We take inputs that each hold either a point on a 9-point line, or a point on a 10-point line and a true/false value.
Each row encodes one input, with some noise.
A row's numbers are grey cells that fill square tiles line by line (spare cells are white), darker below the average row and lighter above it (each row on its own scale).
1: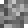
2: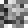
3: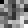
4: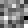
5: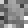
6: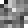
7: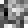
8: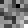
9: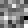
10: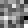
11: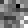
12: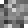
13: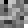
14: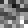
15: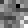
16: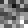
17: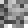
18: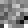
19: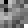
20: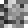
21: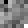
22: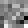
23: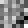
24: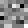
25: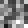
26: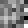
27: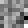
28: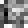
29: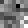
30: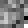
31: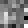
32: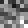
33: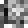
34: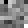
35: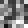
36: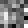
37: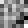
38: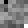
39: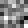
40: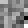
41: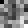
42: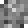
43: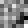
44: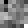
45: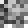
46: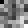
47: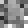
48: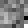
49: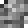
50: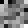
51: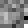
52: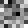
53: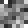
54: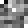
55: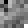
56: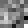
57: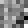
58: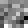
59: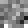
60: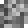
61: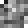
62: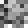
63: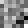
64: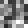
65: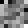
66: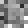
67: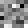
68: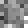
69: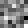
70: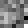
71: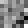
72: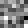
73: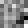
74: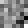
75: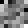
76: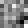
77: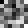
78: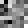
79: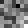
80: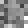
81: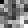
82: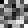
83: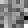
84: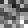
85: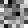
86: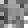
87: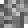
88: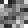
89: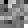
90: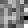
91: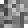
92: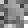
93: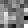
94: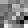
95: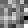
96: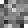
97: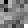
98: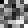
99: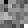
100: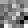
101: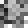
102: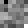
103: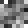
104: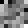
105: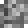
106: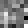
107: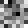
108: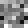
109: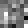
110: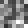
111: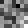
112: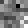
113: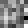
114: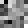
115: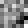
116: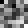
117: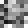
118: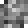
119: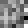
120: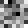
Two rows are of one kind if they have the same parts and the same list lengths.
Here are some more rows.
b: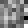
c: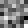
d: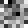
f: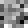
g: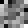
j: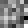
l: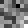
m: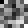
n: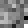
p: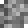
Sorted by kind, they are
b, c, f, j, n, p
d, g, l, m

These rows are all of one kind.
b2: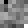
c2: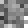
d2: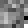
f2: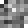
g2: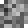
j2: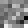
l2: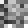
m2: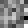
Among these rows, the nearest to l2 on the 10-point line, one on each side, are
c2 and j2.
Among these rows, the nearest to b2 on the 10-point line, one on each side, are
d2 and m2.
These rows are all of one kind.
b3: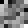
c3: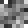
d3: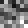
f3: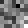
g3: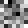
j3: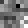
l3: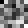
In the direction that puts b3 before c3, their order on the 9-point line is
g3, b3, c3, l3, d3, f3, j3.
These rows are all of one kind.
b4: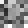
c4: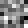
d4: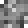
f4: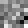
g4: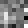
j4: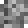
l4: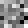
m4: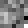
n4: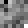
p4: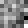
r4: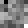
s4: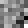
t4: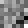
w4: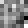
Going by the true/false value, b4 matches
d4, j4, n4 and r4.
